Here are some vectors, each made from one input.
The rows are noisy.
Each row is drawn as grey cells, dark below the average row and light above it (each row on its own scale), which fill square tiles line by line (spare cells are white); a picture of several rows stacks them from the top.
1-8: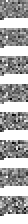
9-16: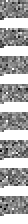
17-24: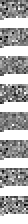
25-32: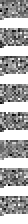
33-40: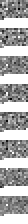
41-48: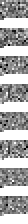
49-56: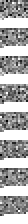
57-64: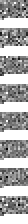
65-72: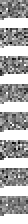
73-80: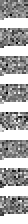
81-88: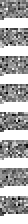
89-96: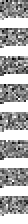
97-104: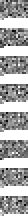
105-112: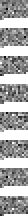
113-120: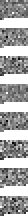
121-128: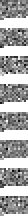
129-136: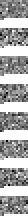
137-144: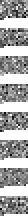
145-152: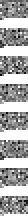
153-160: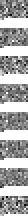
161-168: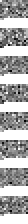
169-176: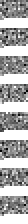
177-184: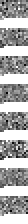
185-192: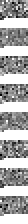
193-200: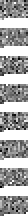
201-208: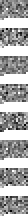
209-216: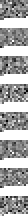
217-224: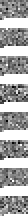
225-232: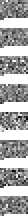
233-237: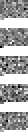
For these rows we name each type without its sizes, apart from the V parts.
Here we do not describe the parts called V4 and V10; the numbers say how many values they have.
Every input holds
either a point on a line and a value of V10, or four true/false values and a value of V4.
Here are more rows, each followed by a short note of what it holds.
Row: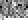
a point on a line and a value of V10
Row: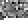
four true/false values and a value of V4
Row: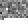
a point on a line and a value of V10
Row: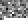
four true/false values and a value of V4
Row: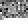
four true/false values and a value of V4
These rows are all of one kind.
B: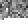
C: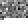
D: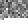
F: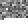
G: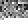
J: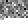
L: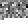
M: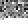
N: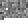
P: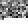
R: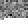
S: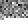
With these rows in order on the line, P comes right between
C and F.
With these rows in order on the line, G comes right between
N and S.
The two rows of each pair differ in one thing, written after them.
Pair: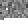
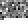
the place on the line
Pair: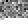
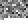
the value of V10
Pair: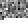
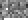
the value of V10
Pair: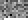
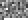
the place on the line
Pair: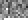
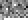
the value of V10
